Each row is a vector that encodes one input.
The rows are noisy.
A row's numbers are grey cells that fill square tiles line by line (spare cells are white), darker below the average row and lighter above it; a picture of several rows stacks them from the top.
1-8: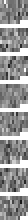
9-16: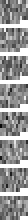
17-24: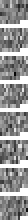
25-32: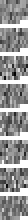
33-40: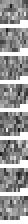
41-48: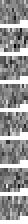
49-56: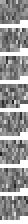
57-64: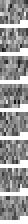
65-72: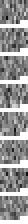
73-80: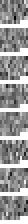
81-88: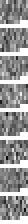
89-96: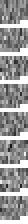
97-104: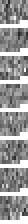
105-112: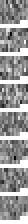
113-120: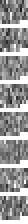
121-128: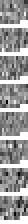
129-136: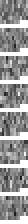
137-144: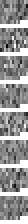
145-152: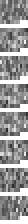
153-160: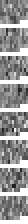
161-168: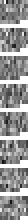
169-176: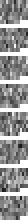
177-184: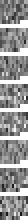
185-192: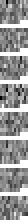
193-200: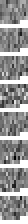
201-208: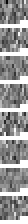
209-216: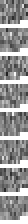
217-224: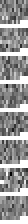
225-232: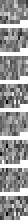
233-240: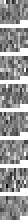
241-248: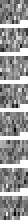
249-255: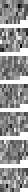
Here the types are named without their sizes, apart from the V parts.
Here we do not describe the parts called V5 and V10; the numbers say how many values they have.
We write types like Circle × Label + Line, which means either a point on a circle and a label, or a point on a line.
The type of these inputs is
Bool × V10 + (Circle + Line) × V5.
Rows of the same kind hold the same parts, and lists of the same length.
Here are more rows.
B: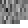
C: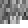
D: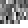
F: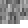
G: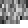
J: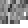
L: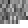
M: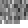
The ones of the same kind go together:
B, F
C, G, J, L
D, M

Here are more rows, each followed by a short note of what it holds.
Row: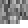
a true/false value and a value of V10
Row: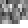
a point on a line and a value of V5
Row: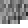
a point on a circle and a value of V5
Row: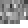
a true/false value and a value of V10
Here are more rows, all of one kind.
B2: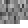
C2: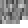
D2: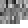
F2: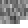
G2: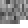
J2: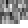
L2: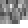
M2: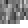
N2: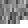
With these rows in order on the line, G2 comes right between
F2 and M2.
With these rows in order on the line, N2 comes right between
B2 and L2.
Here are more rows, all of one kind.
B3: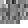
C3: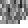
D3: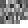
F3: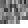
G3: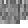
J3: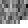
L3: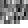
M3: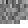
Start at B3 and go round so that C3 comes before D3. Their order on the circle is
B3, G3, C3, D3, J3, L3, F3, M3.
